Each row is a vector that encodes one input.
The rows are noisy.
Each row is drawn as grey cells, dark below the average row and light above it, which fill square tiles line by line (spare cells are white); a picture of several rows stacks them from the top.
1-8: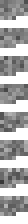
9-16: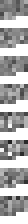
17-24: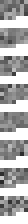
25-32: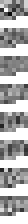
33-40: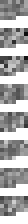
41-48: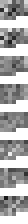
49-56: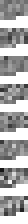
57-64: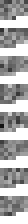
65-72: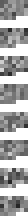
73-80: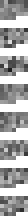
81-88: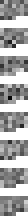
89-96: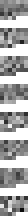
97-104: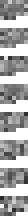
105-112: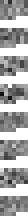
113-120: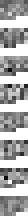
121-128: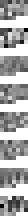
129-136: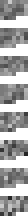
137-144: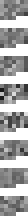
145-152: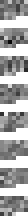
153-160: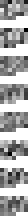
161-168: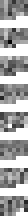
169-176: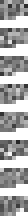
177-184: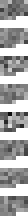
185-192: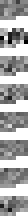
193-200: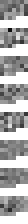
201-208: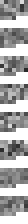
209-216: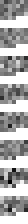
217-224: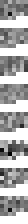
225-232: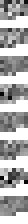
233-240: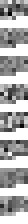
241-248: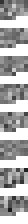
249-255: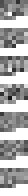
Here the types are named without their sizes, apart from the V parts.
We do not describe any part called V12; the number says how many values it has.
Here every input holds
either a label, or three true/false values and a value of V12.
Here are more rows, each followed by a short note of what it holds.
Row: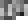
three true/false values and a value of V12
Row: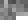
a label
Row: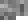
a label
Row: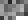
three true/false values and a value of V12
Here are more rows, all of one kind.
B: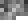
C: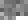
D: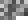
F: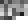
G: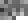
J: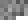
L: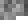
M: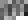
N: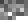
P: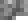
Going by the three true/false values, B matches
L and M.
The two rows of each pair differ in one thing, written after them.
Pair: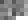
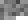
the value of V12
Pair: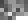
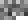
the value of V12
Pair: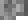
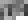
one of the three true/false values
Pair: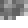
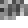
one of the three true/false values
